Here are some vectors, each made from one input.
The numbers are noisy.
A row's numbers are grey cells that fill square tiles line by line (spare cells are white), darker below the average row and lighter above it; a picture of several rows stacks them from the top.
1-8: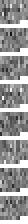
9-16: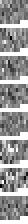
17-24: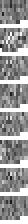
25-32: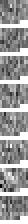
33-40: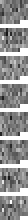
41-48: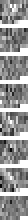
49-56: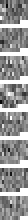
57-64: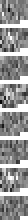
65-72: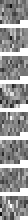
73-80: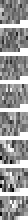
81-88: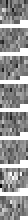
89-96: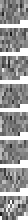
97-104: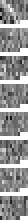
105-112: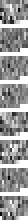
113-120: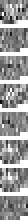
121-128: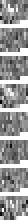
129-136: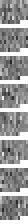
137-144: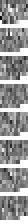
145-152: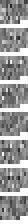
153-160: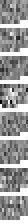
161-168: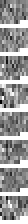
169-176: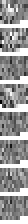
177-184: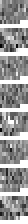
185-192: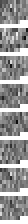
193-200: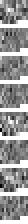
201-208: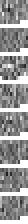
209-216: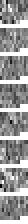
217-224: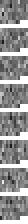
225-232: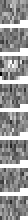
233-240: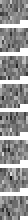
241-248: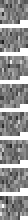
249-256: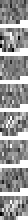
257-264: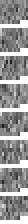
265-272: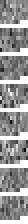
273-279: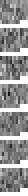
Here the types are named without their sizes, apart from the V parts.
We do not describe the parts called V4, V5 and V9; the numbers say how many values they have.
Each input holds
a point on a line, together with either a point on a line, or three true/false values, a value of V4, a value of V5 and a value of V9.
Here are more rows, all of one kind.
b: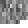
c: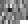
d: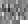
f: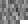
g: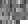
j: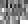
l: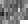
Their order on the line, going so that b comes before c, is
b, c, d, f, l, g, j.
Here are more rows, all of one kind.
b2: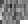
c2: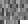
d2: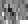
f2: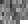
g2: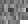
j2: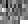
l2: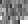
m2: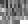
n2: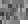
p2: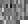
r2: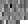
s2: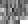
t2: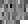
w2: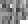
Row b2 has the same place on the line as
f2, p2, r2 and t2.
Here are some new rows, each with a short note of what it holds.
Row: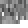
a point on a line, three true/false values, a value of V4, a value of V5 and a value of V9
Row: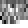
a point on each of two lines
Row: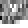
a point on each of two lines
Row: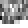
a point on each of two lines
